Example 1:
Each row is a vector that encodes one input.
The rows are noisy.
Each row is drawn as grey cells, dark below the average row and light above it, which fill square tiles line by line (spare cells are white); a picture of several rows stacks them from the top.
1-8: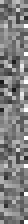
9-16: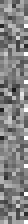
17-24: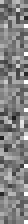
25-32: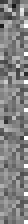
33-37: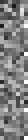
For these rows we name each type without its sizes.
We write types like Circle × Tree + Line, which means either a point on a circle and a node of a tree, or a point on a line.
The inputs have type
Line.
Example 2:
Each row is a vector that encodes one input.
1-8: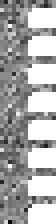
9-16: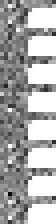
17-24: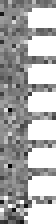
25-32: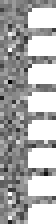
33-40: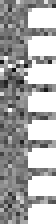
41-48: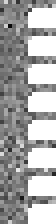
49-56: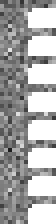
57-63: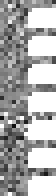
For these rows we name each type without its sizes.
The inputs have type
Tree + Unit.
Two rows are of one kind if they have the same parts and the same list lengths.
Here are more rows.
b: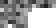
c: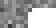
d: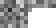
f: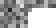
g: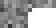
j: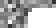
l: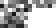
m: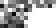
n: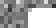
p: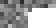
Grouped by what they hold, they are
b, c, d, f, g, j, n, p
l, m

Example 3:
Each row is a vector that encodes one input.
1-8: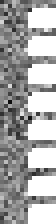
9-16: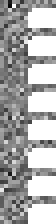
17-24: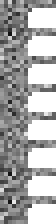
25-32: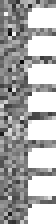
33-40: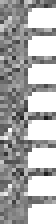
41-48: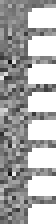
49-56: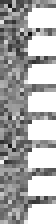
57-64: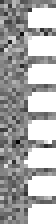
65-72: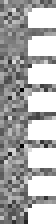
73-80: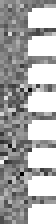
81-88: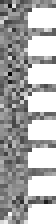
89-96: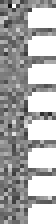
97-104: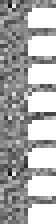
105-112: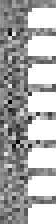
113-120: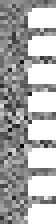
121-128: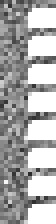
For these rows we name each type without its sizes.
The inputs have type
Tree.
